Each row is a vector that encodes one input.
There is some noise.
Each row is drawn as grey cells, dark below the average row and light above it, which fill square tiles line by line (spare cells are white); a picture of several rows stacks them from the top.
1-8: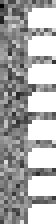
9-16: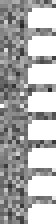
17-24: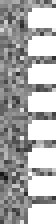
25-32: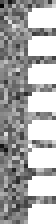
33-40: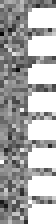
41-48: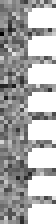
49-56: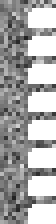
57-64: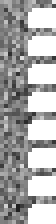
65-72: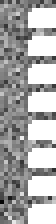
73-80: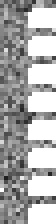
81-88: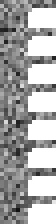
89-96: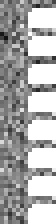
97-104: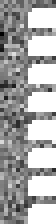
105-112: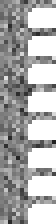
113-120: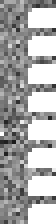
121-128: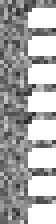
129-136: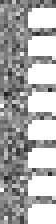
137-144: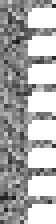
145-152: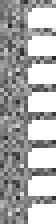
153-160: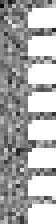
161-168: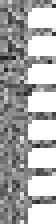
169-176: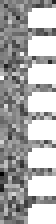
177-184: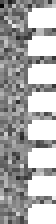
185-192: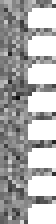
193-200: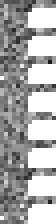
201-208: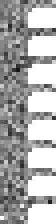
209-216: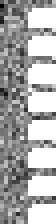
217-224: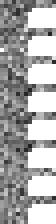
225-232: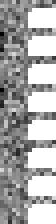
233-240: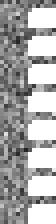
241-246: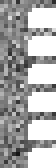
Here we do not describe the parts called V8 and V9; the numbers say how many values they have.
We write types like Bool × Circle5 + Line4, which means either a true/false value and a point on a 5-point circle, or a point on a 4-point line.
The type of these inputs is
Bool × (Line6 + V8) + Circle6 + V9.
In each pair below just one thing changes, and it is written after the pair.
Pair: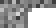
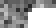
the true/false value
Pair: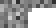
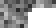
the true/false value
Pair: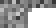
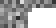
the place on the 6-point line
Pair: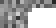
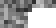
the true/false value
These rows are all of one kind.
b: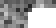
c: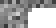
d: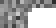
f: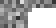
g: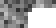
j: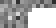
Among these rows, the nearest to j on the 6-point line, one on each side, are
d and g.
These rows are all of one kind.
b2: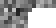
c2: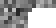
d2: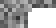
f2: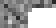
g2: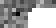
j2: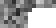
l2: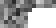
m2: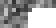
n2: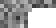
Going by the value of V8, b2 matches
c2, d2 and n2.
